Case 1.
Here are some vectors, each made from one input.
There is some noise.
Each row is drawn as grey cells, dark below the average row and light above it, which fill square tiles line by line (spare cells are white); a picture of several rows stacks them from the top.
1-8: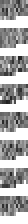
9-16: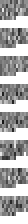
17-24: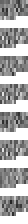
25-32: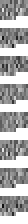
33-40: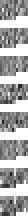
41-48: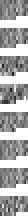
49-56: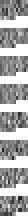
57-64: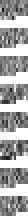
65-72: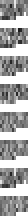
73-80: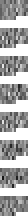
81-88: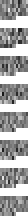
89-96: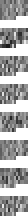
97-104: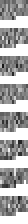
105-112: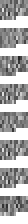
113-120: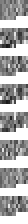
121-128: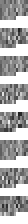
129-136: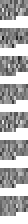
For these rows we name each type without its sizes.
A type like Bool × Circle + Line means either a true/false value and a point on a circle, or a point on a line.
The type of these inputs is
Tree.
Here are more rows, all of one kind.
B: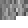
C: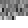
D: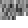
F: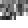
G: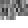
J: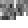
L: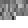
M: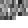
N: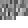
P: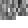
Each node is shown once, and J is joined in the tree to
D and F.
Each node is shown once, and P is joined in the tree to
G and M.
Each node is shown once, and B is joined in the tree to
L and N.
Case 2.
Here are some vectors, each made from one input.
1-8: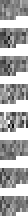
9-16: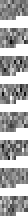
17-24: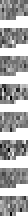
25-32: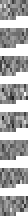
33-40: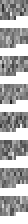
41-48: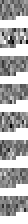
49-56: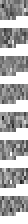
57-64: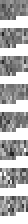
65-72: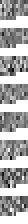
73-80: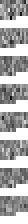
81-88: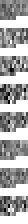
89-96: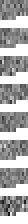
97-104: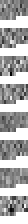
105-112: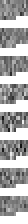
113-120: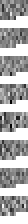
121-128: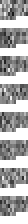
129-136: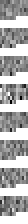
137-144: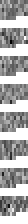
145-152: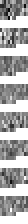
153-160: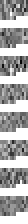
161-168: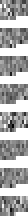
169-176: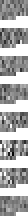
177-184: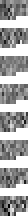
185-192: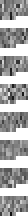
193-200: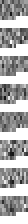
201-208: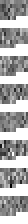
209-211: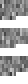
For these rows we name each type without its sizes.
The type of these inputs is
Tree.
